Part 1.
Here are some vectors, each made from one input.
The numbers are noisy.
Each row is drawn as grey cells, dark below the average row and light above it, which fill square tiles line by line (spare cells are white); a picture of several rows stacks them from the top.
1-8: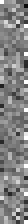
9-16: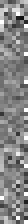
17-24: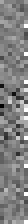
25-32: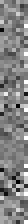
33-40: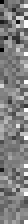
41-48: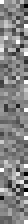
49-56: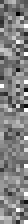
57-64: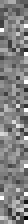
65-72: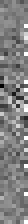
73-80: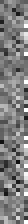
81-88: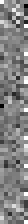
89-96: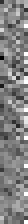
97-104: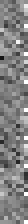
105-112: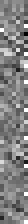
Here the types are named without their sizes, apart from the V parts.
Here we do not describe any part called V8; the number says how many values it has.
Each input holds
a value of V8, together with a list of points on a circle.
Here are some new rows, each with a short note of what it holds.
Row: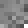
a value of V8, together with a list of one item
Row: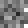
a value of V8, together with the empty list
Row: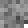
a value of V8, together with the empty list
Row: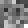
a value of V8, together with a list of two items
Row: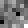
a value of V8, together with a list of one item
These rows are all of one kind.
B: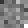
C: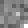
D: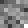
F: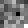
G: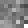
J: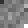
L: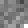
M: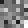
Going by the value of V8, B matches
G and M.
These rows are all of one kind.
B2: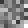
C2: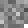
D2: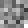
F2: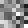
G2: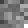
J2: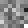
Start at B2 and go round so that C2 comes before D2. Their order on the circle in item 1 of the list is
B2, J2, C2, G2, F2, D2.
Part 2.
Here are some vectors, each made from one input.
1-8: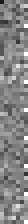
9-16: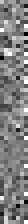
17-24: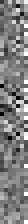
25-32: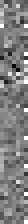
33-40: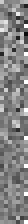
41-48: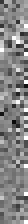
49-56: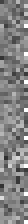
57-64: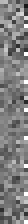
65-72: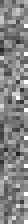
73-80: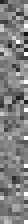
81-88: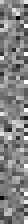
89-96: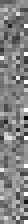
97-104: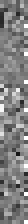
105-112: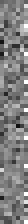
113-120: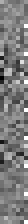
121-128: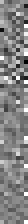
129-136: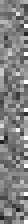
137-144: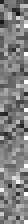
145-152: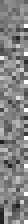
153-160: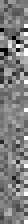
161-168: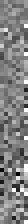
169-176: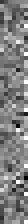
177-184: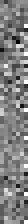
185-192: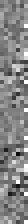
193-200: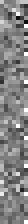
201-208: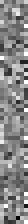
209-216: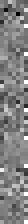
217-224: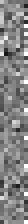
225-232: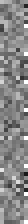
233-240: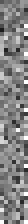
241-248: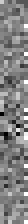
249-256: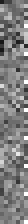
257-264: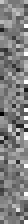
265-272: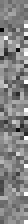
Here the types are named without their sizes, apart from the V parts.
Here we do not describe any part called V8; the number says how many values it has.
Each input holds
a true/false value and a value of V8, together with either a point on a circle, or a fixed value.
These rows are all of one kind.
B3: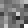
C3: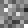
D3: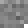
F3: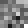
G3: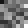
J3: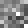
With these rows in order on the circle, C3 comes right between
B3 and G3.
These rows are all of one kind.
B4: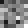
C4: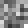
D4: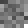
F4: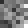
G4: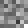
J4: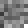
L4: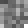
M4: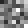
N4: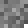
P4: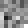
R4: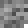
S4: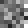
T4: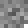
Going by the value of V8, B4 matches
D4, L4, M4 and N4.
